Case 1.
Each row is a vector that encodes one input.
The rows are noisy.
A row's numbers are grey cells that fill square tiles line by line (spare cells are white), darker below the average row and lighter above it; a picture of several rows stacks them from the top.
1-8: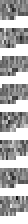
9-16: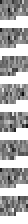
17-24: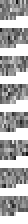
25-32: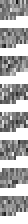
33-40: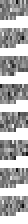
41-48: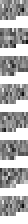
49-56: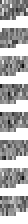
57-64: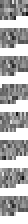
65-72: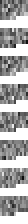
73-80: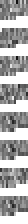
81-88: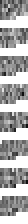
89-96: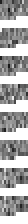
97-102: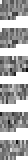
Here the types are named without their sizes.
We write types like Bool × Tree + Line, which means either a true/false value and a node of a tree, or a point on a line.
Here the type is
Label.
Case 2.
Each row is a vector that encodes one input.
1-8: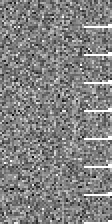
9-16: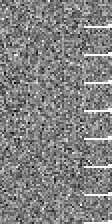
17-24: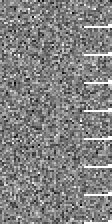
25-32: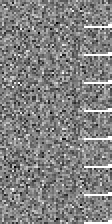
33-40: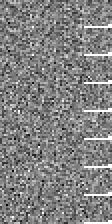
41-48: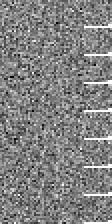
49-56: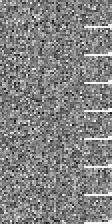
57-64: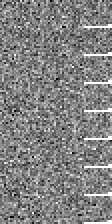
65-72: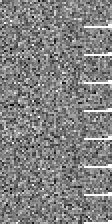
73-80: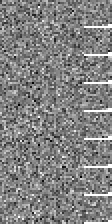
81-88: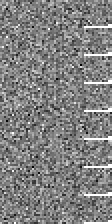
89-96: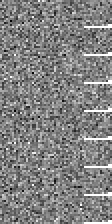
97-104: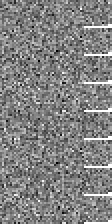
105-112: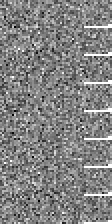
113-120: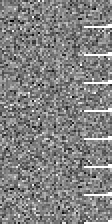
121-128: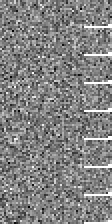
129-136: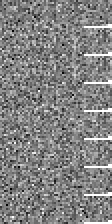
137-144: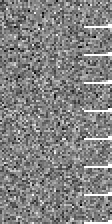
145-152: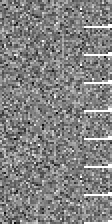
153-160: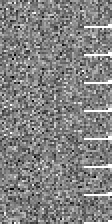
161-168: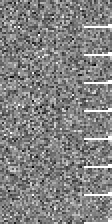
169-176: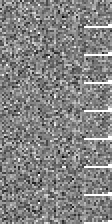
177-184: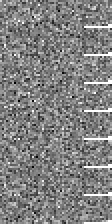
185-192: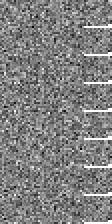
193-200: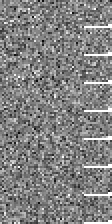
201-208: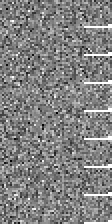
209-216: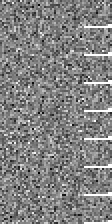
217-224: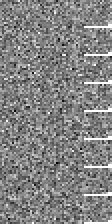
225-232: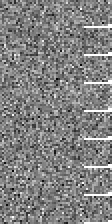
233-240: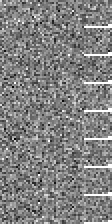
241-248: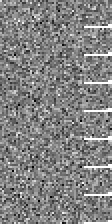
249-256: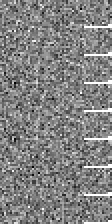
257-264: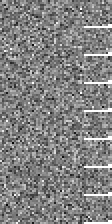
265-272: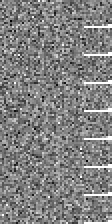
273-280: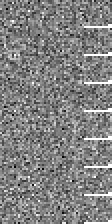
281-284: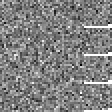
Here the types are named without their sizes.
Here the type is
Bool × Bool × Bool × Bool × Bool.
